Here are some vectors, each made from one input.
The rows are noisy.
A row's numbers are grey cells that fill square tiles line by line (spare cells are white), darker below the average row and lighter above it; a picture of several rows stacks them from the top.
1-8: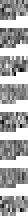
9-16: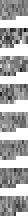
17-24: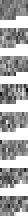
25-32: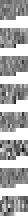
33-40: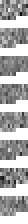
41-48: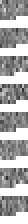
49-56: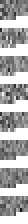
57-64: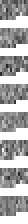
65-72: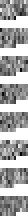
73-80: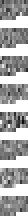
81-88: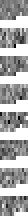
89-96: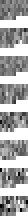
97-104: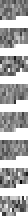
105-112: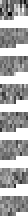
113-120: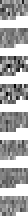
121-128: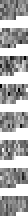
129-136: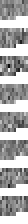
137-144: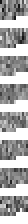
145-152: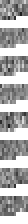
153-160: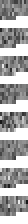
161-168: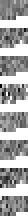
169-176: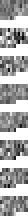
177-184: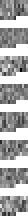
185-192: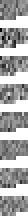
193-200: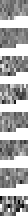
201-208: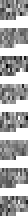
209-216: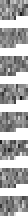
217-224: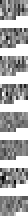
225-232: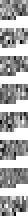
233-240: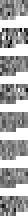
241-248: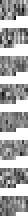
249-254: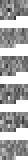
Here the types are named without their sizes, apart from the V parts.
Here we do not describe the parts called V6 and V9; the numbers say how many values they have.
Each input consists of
a label and a value of V9, together with either a fixed value, or two labels and a value of V6.
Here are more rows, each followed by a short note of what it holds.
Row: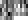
a label and a value of V9
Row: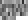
a label and a value of V9
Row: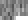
a label and a value of V9
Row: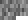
three labels, a value of V6 and a value of V9
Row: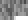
a label and a value of V9
